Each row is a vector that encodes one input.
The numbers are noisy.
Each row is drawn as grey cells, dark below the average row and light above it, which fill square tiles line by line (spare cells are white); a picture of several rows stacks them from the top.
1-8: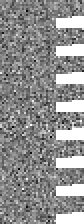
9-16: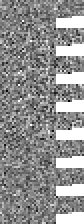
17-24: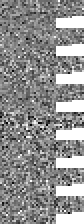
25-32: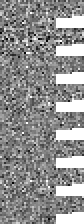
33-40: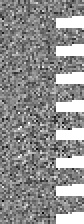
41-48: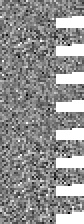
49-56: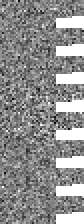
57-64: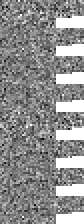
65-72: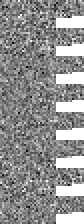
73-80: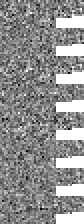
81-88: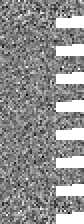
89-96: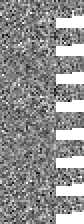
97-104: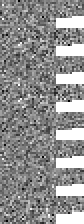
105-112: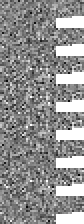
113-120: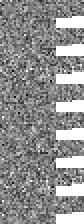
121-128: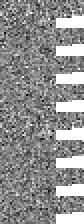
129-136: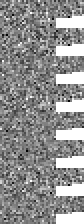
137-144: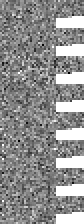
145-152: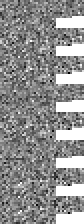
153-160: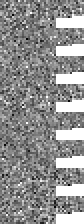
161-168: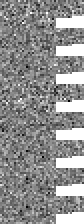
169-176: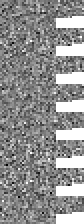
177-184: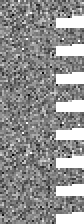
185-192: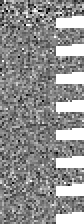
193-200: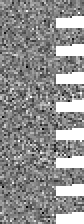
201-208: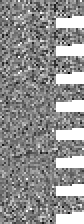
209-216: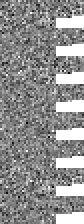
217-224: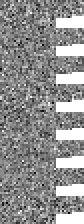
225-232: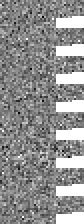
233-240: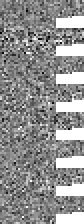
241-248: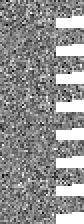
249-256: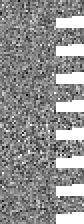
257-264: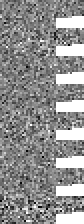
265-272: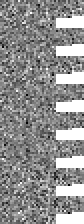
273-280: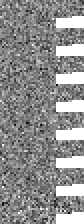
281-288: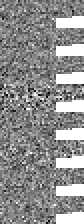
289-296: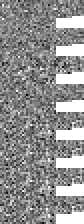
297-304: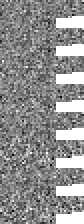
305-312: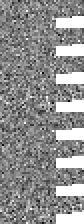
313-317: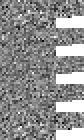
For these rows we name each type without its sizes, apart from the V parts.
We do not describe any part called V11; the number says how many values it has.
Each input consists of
either a node of a tree and a value of V11, or a list of points on a line.
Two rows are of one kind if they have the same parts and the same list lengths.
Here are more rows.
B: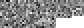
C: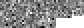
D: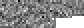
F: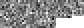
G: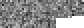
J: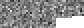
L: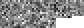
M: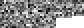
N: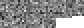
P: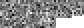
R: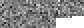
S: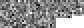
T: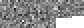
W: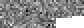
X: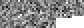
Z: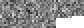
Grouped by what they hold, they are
B, C, F, P, S
D, G, J, N, R, T, W, Z
L, X
M

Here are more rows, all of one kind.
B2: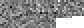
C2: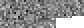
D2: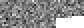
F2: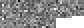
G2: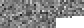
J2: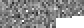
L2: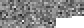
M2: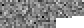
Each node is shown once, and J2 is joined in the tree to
B2 and F2.
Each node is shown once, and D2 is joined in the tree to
B2.
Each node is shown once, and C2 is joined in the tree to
B2 and M2.
